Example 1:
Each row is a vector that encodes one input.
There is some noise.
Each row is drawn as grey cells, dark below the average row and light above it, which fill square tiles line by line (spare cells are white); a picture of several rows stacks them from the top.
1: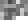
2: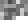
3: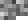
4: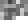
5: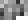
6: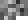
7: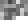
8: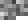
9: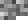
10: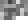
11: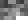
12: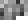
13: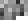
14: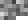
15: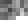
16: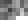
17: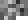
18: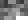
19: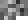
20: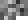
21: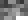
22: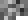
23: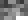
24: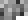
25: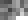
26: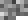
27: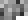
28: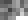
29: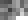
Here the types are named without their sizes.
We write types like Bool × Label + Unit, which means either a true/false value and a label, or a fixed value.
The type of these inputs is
Line.
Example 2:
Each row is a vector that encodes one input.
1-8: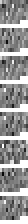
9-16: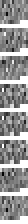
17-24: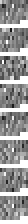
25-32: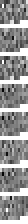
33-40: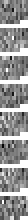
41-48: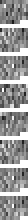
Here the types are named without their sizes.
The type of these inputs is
Bool × Bool × Bool + Unit.
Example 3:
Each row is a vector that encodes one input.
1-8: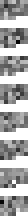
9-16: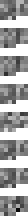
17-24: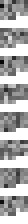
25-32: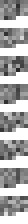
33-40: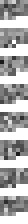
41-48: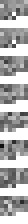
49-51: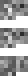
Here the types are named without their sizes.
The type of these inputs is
Label.
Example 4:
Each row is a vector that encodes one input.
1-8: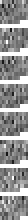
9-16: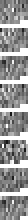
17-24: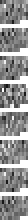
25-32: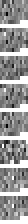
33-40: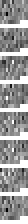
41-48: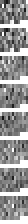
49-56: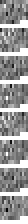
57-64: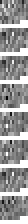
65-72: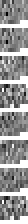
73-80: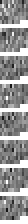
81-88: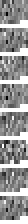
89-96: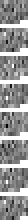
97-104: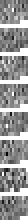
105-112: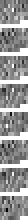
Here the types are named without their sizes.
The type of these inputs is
Bool × Bool × Bool + Unit.
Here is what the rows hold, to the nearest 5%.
About 10% of them hold a fixed value. The rest hold three true/false values.
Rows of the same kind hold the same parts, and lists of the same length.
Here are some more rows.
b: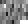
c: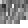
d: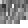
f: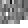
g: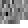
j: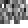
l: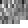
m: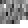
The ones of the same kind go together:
b, c, d, f, g, l, m
j

